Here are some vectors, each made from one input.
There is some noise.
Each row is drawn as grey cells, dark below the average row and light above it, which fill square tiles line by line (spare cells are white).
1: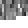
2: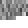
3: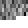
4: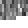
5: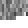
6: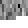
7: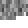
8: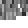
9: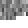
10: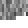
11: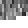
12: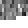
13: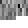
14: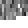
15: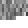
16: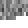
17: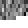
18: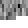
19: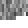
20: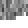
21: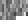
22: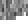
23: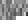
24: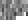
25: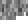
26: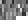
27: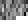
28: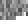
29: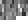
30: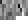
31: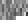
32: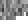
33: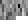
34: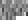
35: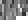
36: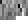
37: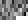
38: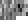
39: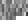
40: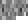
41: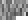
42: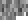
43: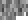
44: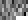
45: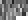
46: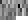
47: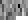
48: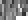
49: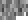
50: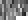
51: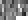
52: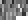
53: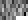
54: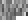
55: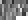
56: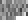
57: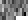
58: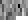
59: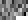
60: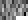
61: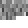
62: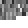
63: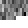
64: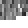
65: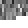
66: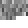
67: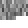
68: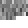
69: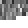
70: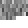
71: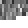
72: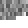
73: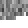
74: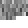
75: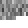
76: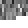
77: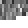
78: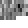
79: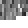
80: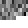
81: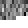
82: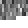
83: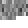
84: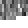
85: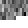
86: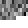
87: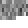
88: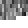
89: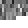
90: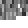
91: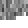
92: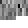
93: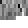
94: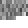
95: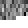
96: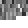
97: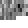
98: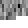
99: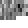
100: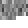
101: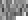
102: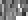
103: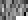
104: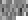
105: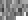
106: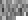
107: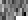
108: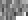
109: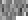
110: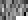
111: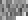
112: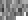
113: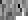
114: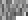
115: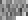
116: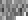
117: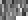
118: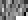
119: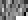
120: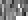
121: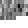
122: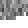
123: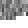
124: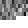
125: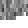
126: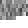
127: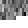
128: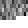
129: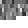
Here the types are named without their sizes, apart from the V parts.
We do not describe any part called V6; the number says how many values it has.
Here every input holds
a true/false value, together with either a point on a line, or a list of values of V6.
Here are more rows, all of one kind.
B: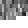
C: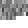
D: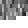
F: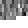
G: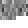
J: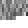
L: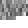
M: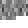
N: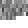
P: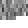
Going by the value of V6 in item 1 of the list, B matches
D, G and M.
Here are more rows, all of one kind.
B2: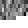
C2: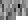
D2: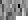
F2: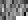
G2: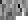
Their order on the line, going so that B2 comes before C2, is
B2, F2, G2, D2, C2.
